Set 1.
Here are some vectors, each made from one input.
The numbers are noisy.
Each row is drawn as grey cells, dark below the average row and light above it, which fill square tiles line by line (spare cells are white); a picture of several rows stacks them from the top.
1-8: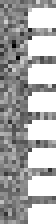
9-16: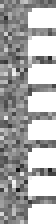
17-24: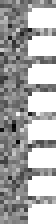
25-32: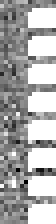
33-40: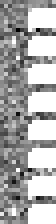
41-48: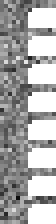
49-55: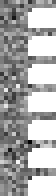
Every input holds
a point on an 8-point circle, together with either a fixed value, or three true/false values.
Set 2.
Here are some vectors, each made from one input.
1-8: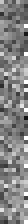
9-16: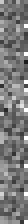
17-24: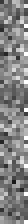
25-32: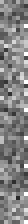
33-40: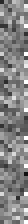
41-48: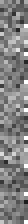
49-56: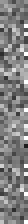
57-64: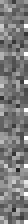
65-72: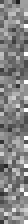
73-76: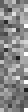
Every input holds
either a point on a 6-point line, or a point on a 7-point line.
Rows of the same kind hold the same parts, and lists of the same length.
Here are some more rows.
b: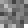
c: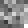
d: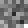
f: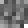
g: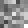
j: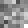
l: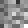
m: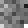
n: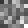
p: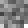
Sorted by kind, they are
b, d, f, m, p
c, g, j, l, n

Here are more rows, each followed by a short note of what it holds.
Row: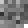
a point on a 6-point line
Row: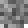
a point on a 6-point line
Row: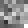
a point on a 7-point line
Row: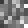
a point on a 7-point line
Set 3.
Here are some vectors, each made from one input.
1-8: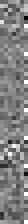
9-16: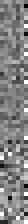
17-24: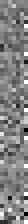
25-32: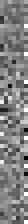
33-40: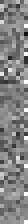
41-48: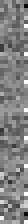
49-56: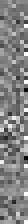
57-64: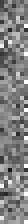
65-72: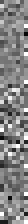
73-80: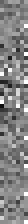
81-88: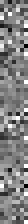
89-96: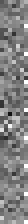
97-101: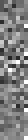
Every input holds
a node of a 10-node tree and a true/false value.
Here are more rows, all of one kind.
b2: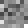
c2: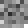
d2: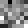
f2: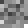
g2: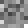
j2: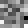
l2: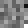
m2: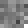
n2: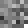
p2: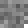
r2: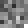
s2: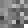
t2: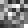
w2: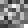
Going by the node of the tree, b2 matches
c2, d2, f2 and g2.
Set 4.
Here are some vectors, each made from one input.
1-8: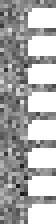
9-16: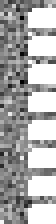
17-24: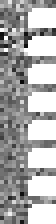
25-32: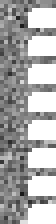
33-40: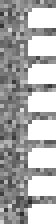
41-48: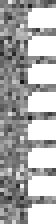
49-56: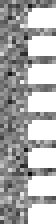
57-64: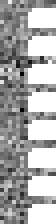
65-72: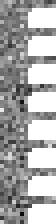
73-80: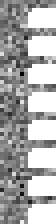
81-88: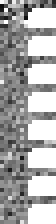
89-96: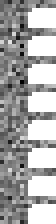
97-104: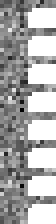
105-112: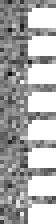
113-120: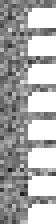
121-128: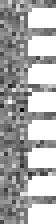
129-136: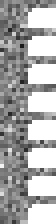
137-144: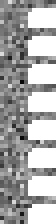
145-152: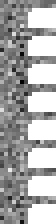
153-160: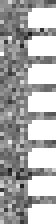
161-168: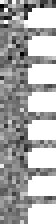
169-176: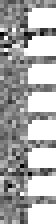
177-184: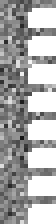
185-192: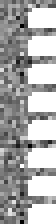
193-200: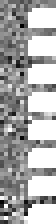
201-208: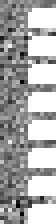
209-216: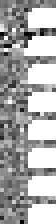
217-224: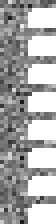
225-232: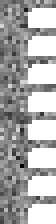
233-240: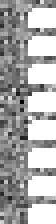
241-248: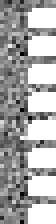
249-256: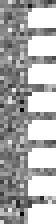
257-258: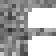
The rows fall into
3 kinds.
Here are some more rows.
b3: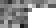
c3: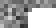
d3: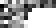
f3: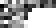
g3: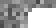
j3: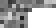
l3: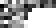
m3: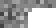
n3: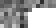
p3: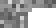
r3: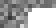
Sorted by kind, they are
b3, c3, j3, n3
d3, f3, l3
g3, m3, p3, r3

